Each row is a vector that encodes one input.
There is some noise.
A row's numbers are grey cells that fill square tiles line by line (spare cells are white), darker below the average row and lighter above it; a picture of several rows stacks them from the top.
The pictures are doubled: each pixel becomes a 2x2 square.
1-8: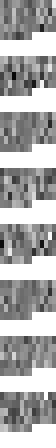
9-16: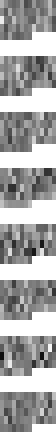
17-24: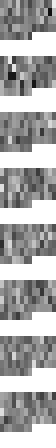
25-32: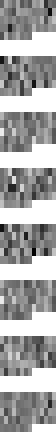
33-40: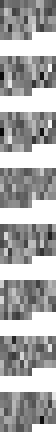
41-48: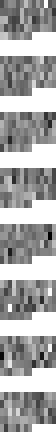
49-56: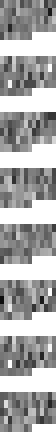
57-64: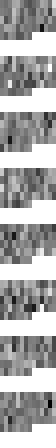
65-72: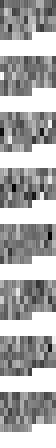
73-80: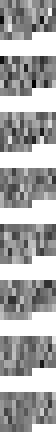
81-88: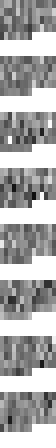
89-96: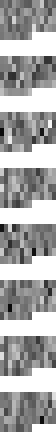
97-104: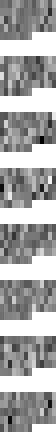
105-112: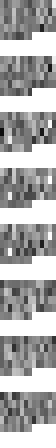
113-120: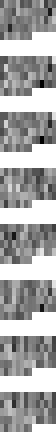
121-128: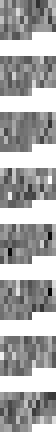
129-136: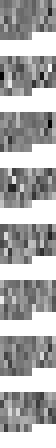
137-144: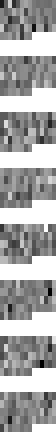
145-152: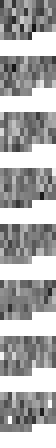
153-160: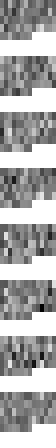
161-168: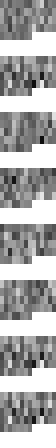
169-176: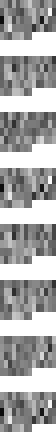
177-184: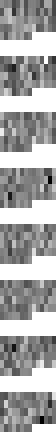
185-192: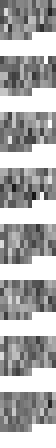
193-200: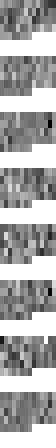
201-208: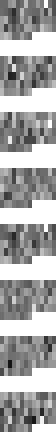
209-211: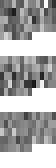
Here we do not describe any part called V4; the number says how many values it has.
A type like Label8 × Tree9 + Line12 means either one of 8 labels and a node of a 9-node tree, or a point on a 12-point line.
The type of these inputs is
Line6 × V4 + List2(Line5) × Tree8.
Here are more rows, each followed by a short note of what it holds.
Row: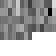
a node of an 8-node tree, together with a list of two items
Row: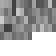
a node of an 8-node tree, together with a list of two items
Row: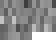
a node of an 8-node tree, together with a list of one item
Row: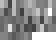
a node of an 8-node tree, together with a list of one item
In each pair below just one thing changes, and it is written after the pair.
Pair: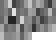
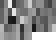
the place on the 6-point line
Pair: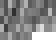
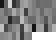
the place on the 6-point line
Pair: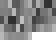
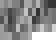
the place on the 6-point line
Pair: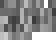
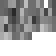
the place on the 6-point line
